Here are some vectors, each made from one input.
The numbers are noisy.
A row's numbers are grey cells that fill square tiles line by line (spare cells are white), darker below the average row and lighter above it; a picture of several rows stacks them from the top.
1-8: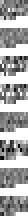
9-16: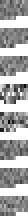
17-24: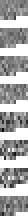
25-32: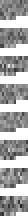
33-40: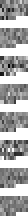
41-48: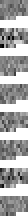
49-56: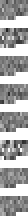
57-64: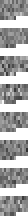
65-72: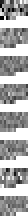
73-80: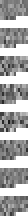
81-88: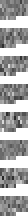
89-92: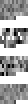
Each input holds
four true/false values.
